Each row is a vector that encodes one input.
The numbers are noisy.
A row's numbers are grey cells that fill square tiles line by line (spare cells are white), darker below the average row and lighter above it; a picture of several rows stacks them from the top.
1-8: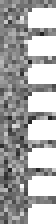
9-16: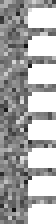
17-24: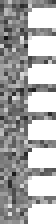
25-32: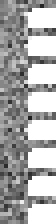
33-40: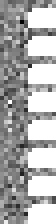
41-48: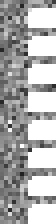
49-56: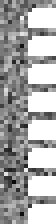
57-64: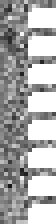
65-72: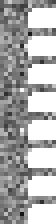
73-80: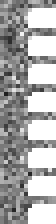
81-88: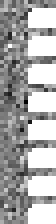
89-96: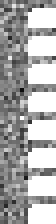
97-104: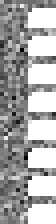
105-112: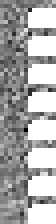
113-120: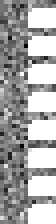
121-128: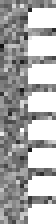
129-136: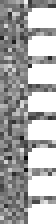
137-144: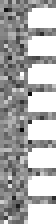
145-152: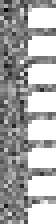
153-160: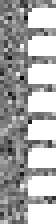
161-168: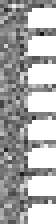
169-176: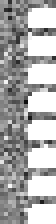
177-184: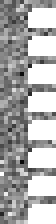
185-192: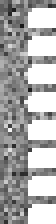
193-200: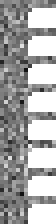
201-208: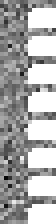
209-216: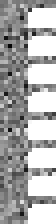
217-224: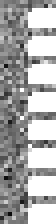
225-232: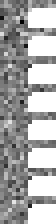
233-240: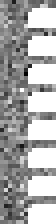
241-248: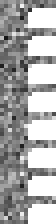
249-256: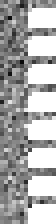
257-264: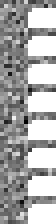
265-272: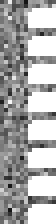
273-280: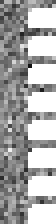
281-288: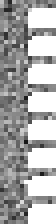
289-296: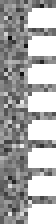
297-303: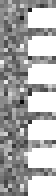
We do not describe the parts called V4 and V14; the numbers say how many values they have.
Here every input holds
a value of V14, together with either a point on a 5-point circle and a true/false value, or a value of V4.
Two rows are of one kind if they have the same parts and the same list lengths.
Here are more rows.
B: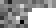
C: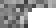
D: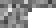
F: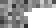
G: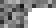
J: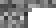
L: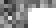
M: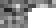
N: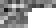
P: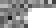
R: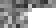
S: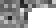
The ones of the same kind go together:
B, J, L, M, N, S
C, D, F, G, P, R

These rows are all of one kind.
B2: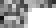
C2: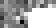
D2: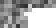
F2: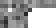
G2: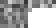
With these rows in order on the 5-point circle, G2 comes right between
D2 and F2.
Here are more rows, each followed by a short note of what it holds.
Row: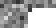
a value of V4 and a value of V14
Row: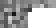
a point on a 5-point circle, a true/false value and a value of V14
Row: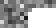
a value of V4 and a value of V14
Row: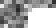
a point on a 5-point circle, a true/false value and a value of V14
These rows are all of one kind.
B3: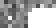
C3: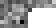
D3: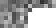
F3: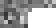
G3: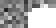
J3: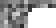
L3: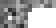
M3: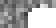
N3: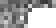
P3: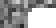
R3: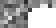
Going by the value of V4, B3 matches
L3 and P3.
